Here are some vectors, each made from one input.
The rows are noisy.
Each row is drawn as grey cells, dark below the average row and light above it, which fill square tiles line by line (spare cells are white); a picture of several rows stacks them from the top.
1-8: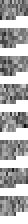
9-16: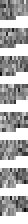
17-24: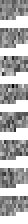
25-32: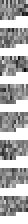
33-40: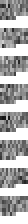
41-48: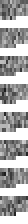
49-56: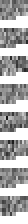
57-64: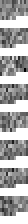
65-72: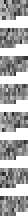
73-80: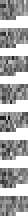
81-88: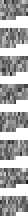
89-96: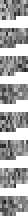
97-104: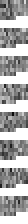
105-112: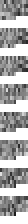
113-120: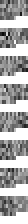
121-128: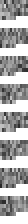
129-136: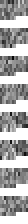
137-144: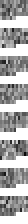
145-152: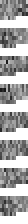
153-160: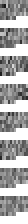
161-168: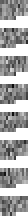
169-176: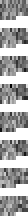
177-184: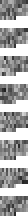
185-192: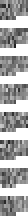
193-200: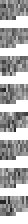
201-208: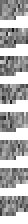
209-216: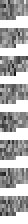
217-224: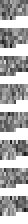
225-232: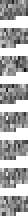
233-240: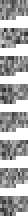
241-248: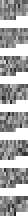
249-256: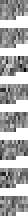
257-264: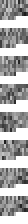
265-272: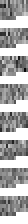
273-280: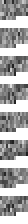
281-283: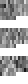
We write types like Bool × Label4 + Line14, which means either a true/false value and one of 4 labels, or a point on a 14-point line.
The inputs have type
Line15.
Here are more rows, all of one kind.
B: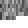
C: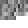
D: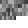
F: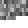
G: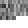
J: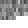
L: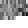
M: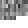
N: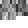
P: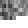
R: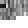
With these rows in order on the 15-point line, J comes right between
C and F.
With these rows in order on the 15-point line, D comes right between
M and P.
